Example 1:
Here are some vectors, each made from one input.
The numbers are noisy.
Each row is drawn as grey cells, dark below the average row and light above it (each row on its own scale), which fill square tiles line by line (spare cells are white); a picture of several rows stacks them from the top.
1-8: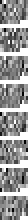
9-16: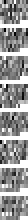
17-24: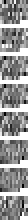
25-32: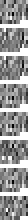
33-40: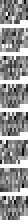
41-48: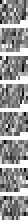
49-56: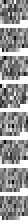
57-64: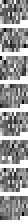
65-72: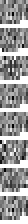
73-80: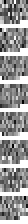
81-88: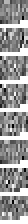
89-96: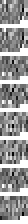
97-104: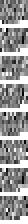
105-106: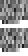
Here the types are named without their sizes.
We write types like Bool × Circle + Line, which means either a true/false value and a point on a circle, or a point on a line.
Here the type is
Tree.
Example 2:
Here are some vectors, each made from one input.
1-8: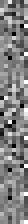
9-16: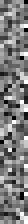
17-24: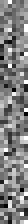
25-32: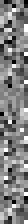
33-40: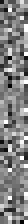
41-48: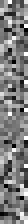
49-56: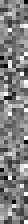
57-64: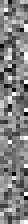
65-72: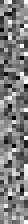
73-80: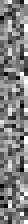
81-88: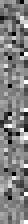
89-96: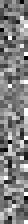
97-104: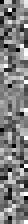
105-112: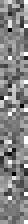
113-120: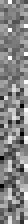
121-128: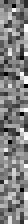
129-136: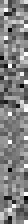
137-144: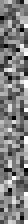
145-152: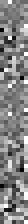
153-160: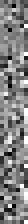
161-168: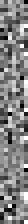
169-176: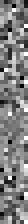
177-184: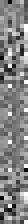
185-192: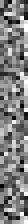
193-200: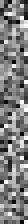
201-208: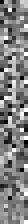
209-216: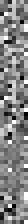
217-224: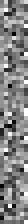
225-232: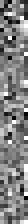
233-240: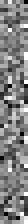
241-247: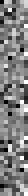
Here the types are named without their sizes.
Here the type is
Label.
